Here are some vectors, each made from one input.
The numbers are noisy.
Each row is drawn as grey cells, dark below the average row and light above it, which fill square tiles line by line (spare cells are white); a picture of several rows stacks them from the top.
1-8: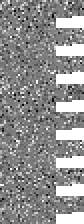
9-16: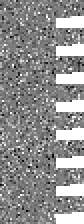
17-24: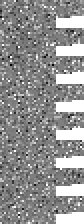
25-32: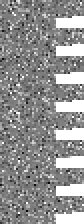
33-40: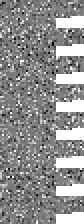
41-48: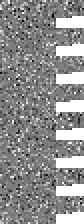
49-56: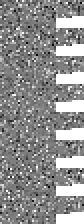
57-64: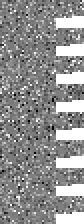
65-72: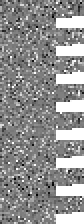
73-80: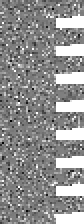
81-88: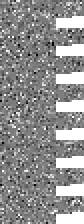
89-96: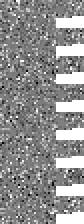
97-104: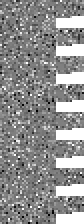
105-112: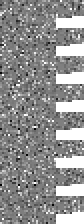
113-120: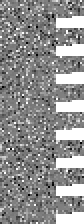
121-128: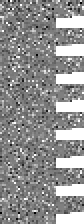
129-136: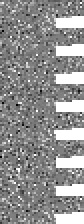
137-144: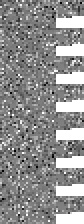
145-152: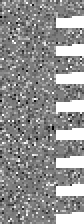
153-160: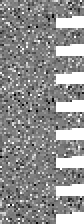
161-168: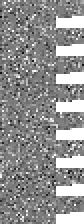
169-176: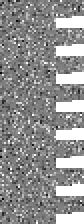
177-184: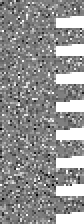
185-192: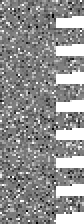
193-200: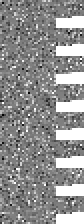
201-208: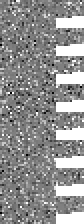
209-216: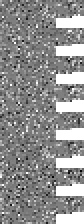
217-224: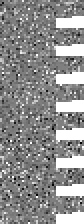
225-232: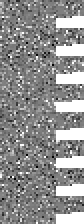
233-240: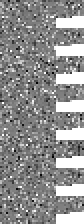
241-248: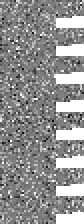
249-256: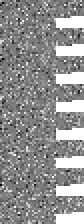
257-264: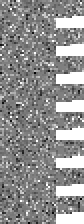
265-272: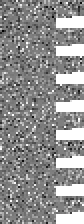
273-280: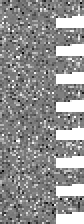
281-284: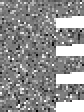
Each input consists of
a point on a 5-point circle and one of 4 labels, together with either a point on a 9-point circle, or a fixed value.
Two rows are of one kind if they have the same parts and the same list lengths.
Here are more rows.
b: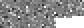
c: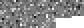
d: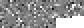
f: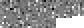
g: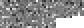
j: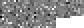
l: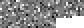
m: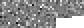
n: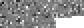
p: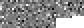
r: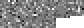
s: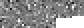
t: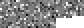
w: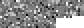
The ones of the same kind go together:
b, c, d, f, g, j, m, n, r, s
l, p, t, w

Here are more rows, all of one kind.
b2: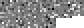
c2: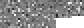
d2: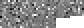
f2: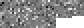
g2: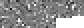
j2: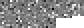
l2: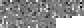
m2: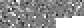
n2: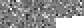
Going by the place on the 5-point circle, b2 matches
f2, j2 and m2.
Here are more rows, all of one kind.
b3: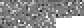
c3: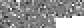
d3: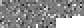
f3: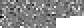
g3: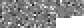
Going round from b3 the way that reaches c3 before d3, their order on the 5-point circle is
b3, f3, g3, c3, d3.
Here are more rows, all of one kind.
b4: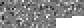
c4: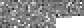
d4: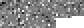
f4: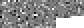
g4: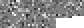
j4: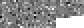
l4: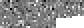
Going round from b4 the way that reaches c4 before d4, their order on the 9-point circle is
b4, l4, c4, j4, f4, g4, d4.
